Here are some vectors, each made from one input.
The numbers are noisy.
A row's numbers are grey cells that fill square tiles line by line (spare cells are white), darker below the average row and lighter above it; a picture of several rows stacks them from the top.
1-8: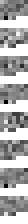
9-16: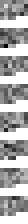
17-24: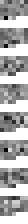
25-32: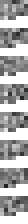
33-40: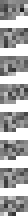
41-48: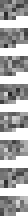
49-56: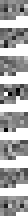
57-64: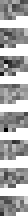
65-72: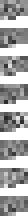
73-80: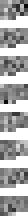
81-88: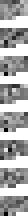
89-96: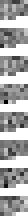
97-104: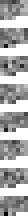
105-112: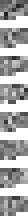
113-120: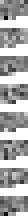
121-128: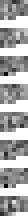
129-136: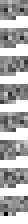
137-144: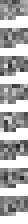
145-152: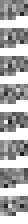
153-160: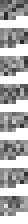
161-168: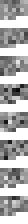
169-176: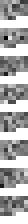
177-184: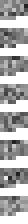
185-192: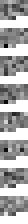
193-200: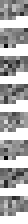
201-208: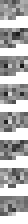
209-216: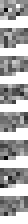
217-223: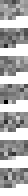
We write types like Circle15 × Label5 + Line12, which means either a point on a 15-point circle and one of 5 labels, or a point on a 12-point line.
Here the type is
Circle11.
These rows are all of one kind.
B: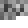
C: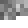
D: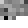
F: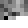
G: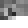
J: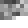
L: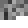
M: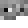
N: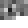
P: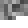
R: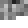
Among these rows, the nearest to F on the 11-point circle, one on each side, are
D and G.
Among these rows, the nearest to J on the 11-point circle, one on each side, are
C and R.
